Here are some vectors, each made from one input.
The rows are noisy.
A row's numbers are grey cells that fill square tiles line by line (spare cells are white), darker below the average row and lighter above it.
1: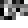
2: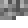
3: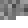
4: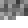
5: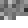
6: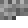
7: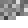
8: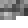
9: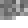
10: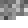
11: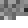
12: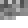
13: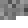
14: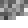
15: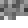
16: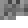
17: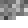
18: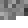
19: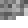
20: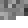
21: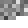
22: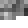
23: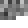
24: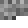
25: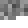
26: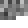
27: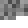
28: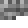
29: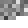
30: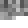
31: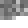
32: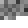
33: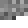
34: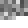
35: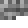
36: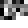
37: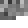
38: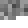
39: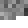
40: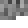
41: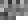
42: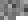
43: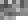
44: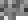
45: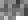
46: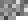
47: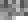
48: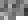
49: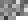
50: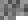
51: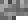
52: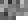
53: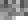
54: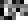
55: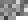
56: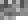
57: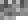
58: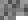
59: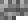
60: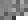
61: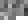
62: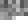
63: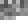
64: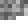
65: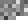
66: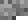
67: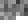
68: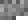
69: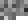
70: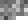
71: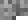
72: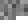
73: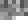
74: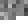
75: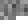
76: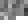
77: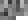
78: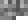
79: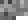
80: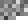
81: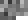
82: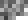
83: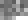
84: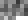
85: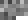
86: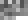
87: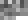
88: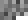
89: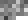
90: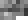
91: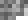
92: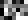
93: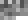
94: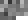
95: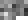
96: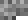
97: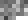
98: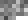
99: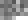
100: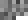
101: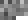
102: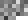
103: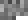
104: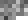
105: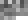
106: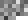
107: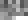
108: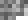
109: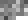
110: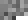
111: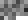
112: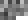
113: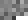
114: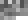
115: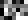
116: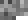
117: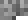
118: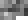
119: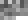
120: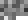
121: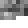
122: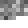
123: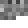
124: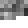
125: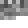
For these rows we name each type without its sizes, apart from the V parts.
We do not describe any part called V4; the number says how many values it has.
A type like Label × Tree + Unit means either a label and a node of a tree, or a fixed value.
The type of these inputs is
List(Bool × V4).
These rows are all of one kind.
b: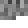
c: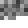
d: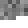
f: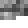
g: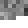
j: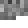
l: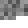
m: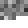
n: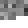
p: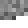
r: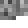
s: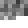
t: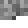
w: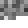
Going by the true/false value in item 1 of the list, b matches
j, p, r and t.
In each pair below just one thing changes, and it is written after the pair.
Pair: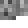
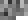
the true/false value in item 2 of the list
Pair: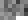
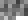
the value of V4 in item 2 of the list
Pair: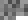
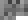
the value of V4 in item 2 of the list
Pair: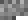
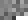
the value of V4 in item 1 of the list
